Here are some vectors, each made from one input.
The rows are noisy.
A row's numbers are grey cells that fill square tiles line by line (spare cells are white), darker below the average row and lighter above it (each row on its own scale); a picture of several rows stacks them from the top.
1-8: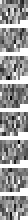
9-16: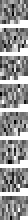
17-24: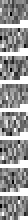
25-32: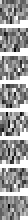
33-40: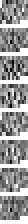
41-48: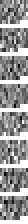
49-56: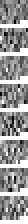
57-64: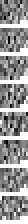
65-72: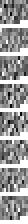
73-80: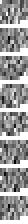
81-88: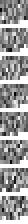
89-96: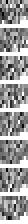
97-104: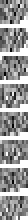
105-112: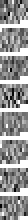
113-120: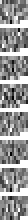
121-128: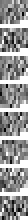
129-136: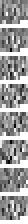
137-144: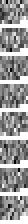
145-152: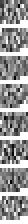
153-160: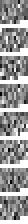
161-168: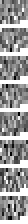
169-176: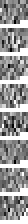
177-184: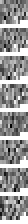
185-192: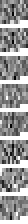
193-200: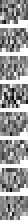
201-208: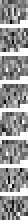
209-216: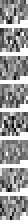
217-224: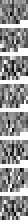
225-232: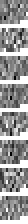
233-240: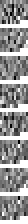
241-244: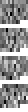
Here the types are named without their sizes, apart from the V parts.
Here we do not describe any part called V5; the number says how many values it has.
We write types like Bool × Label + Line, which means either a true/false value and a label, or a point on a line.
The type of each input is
Circle + Label × (Line + V5).
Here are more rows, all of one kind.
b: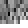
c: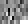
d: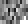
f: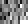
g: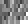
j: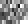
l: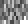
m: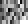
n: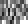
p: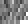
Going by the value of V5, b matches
c, d and n.
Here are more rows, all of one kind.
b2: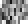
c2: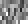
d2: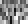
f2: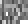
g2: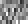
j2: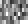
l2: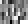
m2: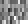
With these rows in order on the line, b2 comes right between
f2 and l2.
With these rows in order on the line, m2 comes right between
c2 and d2.
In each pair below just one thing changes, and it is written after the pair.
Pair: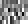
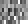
the place on the line
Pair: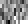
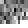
the label
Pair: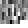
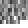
the label
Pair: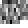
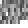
the label
